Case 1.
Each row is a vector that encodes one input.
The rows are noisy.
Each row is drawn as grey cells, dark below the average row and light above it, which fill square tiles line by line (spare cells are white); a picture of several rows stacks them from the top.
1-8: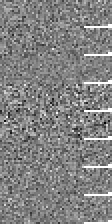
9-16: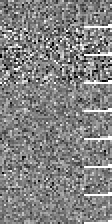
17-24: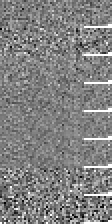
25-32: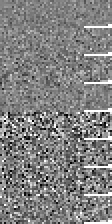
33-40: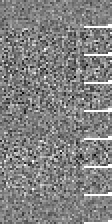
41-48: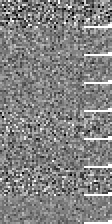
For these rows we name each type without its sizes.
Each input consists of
either a fixed value, or a node of a tree.
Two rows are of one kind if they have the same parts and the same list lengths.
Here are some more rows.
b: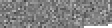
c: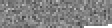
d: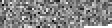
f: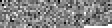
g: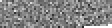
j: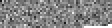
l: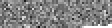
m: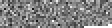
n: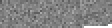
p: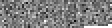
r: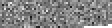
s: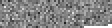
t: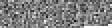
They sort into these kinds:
b, c, d, f, g, j, l, m, n, r, s
p, t

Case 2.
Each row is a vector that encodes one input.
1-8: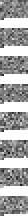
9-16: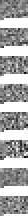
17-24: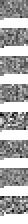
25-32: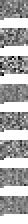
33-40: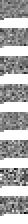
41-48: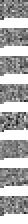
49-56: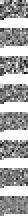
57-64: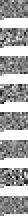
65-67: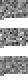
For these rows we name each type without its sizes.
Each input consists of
a point on a circle.
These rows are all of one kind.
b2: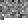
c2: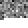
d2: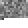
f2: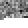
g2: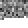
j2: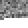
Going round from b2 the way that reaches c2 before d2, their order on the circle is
b2, c2, f2, g2, d2, j2.
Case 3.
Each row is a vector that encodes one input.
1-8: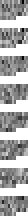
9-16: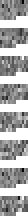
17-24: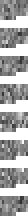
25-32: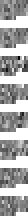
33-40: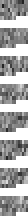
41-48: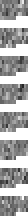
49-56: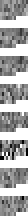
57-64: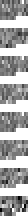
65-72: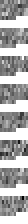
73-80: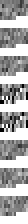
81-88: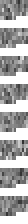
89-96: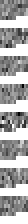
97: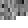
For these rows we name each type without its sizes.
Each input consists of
either a fixed value, or three true/false values.
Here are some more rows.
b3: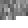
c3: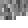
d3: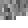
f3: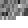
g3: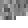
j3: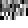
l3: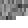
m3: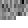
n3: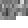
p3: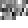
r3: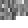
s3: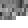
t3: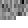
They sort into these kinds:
b3, c3, d3, f3, g3, l3, m3, n3, p3, r3, s3, t3
j3

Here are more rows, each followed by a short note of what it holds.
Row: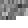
three true/false values
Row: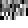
a fixed value
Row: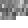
three true/false values
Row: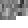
three true/false values
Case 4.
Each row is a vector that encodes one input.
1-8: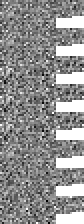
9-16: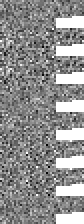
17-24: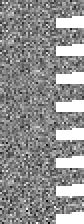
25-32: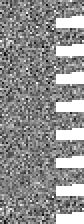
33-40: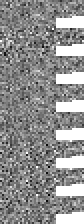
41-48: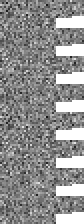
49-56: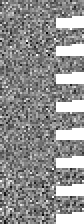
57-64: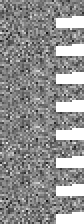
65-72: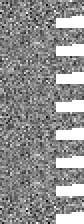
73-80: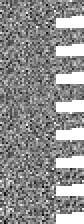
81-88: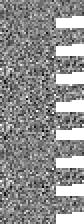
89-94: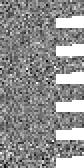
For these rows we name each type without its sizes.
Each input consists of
a point on a line.
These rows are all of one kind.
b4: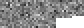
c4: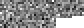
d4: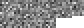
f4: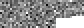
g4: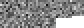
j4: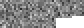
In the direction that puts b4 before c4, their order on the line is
f4, g4, j4, b4, d4, c4.
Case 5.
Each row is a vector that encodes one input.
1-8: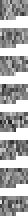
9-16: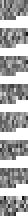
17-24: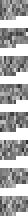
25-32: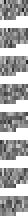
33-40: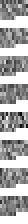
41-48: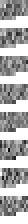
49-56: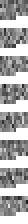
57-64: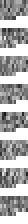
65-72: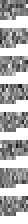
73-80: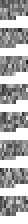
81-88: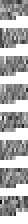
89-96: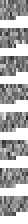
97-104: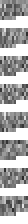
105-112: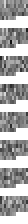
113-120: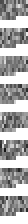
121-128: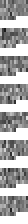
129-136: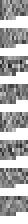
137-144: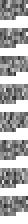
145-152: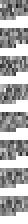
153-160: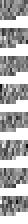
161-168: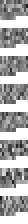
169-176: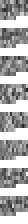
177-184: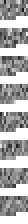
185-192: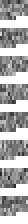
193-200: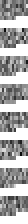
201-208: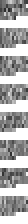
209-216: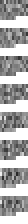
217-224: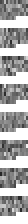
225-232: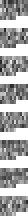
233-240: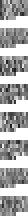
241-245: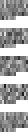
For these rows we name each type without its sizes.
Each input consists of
a point on a circle.
